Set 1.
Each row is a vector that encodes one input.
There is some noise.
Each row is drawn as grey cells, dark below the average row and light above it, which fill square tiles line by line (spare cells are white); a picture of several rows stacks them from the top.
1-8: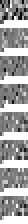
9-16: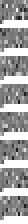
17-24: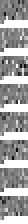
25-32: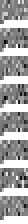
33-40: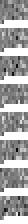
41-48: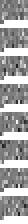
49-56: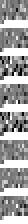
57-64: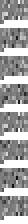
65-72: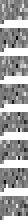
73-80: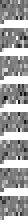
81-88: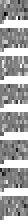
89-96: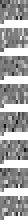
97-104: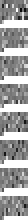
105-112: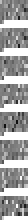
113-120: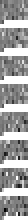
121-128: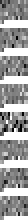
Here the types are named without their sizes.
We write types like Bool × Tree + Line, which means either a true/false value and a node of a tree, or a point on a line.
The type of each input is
List(Line).
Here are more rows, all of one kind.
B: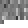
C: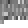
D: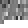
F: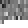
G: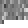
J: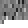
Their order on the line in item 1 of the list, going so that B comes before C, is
J, G, B, D, C, F.
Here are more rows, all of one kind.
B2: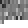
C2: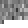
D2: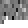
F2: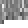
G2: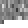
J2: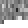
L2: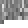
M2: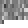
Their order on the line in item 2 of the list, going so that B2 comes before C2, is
M2, D2, B2, C2, G2, J2, L2, F2.
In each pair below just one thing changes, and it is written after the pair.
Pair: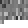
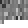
the place on the line in item 2 of the list
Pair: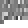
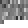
the place on the line in item 2 of the list
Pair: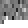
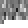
the place on the line in item 2 of the list
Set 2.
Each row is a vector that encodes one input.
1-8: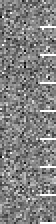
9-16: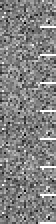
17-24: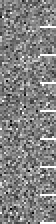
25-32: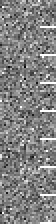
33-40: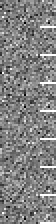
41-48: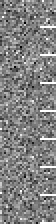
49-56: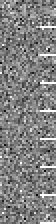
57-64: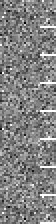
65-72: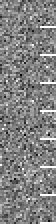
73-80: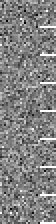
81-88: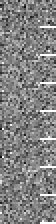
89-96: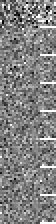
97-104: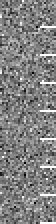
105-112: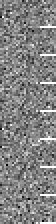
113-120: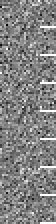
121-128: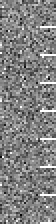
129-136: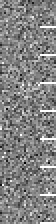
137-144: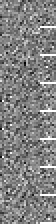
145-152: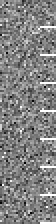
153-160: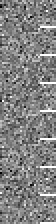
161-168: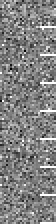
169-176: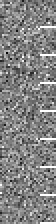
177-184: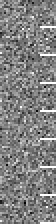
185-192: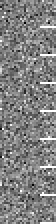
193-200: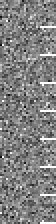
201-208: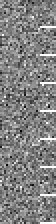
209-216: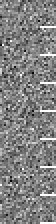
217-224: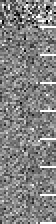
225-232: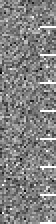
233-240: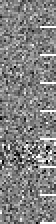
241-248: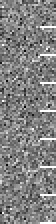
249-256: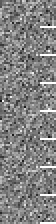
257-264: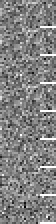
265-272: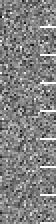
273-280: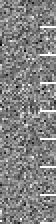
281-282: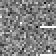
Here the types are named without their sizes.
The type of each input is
List(Line).
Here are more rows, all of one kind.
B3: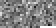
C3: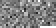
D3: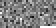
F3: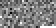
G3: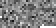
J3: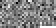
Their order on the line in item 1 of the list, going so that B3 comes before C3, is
F3, G3, D3, B3, C3, J3.
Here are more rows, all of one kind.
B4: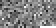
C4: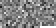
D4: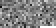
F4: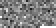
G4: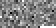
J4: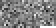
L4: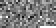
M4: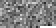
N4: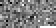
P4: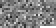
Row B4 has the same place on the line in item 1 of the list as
D4, J4 and P4.
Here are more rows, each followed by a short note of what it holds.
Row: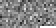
a list of one item
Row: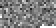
a list of two items
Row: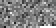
a list of one item
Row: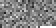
a list of one item
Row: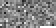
a list of one item
